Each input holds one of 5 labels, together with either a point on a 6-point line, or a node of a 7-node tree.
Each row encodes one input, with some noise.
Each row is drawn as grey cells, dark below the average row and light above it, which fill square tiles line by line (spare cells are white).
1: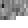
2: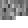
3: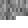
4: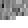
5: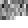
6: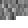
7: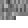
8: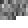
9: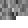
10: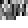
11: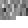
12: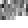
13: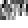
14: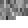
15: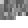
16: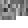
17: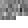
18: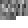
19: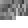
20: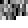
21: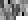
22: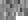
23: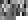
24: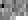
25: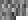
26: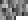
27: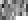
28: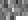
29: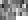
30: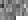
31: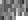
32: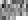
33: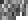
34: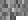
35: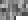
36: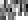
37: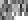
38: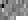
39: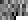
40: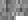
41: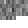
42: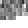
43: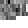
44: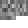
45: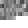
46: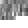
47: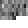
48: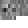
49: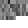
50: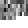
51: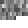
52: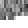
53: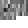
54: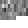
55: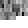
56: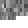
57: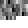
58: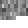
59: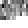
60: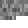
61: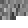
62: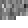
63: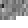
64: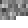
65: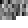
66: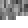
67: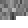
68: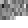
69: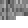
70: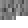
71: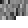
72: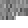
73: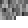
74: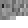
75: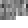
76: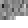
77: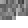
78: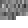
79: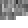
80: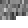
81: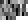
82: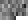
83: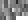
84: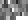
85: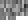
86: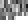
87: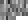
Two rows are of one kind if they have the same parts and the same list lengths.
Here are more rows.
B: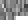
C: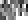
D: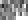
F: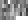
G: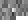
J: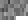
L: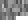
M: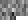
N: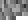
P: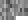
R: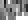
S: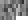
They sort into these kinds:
B, G, L, M, N, R
C, D, F, J, P, S

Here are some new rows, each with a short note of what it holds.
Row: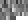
one of 5 labels and a point on a 6-point line
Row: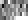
one of 5 labels and a node of a 7-node tree
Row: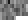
one of 5 labels and a node of a 7-node tree
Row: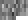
one of 5 labels and a point on a 6-point line
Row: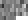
one of 5 labels and a node of a 7-node tree
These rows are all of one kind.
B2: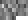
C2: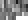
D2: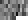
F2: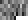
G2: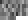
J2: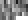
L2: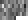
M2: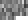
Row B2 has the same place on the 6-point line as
G2 and J2.
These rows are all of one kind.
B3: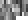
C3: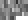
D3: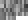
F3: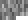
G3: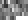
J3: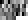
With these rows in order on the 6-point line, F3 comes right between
D3 and J3.
